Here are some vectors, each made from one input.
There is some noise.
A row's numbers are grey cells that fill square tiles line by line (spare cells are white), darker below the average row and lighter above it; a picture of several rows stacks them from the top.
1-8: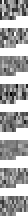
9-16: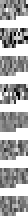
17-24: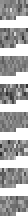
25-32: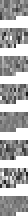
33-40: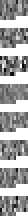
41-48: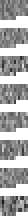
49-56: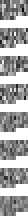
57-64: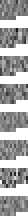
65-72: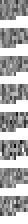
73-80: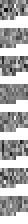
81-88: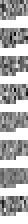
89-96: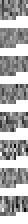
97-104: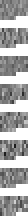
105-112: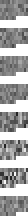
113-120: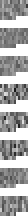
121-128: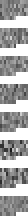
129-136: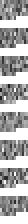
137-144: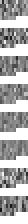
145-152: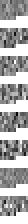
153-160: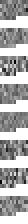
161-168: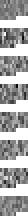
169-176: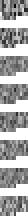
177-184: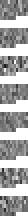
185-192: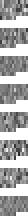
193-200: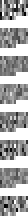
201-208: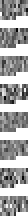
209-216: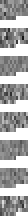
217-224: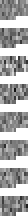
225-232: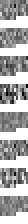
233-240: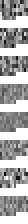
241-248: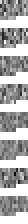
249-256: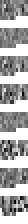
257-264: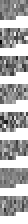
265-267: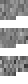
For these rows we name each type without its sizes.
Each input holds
a list of items, each a point on a line and a true/false value.
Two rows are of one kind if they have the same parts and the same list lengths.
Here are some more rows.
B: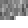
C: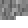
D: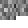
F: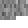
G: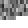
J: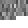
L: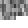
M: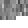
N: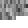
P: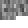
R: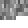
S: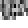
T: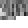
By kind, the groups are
B, C, F, G, L, N, S
D, J, M, P, R
T

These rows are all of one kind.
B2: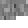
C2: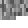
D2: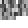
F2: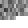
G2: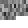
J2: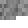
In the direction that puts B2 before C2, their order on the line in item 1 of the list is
D2, F2, B2, J2, G2, C2.
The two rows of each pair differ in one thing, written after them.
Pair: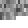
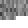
the place on the line in item 2 of the list
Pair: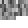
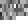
the true/false value in item 2 of the list
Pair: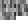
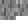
the place on the line in item 2 of the list
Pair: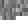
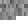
the true/false value in item 2 of the list
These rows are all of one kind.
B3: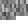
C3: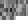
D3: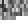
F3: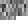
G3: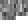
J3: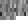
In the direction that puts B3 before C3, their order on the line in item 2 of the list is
B3, F3, C3, G3, D3, J3.
